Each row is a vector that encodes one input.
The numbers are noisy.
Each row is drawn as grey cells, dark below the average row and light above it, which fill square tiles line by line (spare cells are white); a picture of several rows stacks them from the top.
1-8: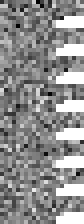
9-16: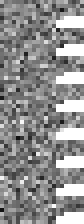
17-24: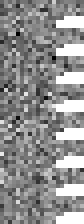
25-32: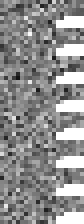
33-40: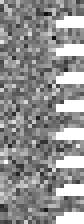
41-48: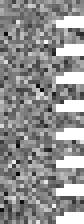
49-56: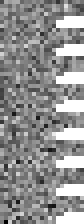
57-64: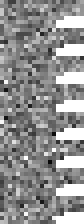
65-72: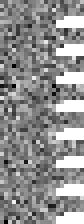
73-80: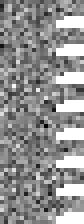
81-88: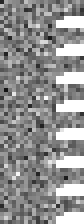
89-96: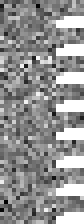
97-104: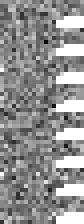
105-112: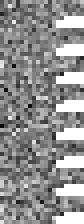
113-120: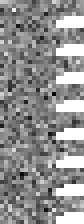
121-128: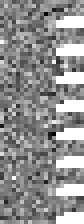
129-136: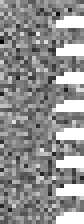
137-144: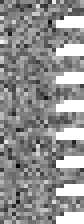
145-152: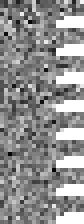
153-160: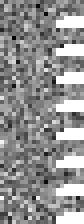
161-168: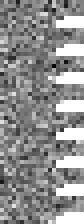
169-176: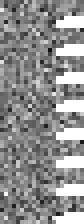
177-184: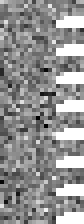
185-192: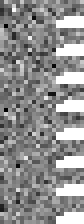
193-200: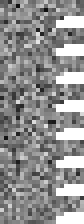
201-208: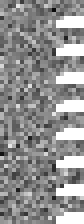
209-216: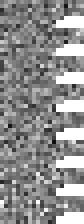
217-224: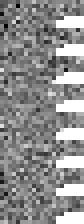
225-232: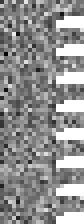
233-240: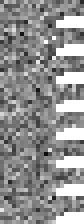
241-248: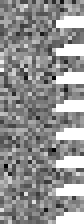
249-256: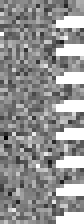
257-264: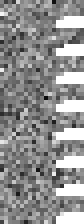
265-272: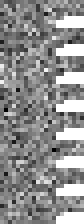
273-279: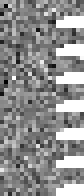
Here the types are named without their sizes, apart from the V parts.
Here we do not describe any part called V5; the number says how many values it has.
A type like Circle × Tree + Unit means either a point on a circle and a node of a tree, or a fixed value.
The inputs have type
Bool × Bool × Bool × Bool × Bool × Circle × (Line + V5 × V5 × V5).
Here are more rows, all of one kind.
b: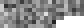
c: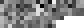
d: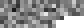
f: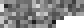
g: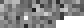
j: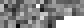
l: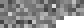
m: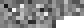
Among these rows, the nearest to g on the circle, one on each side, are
b and l.
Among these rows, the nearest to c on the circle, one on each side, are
f and j.
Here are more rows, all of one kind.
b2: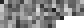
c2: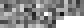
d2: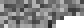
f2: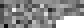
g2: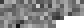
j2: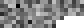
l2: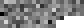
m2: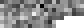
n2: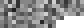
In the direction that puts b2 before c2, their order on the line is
m2, b2, g2, l2, d2, c2, j2, n2, f2.
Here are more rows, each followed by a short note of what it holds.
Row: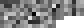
a point on a circle, a point on a line and five true/false values
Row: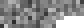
a point on a circle, five true/false values and three values of V5
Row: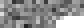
a point on a circle, five true/false values and three values of V5
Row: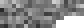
a point on a circle, five true/false values and three values of V5
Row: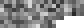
a point on a circle, a point on a line and five true/false values
